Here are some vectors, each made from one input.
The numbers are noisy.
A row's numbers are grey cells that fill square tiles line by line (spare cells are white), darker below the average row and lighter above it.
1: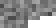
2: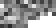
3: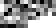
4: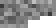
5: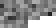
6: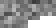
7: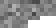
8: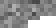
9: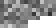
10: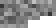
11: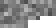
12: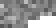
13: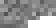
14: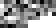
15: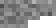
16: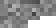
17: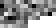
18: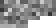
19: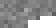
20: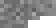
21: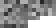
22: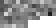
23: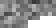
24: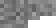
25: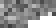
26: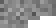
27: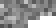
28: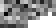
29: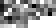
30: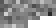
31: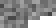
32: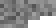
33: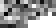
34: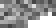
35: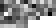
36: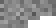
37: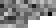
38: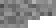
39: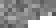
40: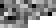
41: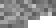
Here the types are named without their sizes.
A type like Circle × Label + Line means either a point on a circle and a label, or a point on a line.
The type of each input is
Line.
